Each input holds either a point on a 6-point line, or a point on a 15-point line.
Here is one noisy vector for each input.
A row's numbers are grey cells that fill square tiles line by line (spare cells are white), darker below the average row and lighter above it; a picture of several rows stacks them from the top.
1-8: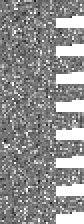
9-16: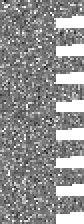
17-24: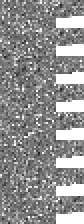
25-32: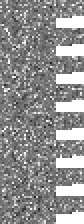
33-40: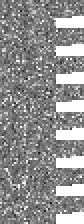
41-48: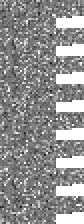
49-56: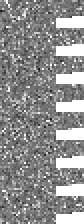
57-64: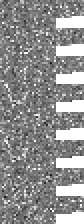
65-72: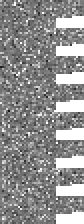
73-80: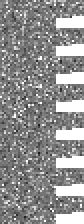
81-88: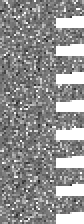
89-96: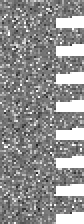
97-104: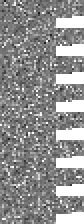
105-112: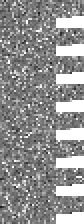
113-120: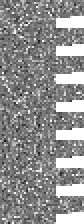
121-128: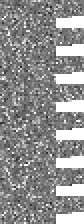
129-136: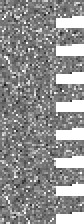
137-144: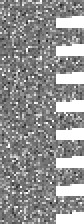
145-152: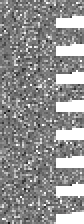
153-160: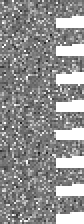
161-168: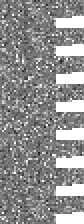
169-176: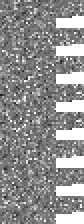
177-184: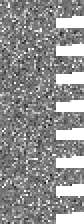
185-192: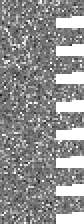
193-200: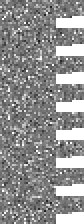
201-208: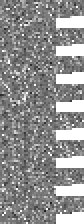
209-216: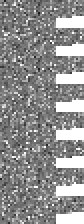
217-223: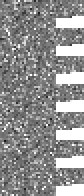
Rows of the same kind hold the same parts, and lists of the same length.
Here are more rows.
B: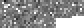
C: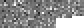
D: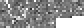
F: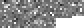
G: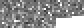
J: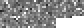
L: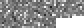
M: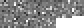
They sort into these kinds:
B, C, F, G, M
D, J, L

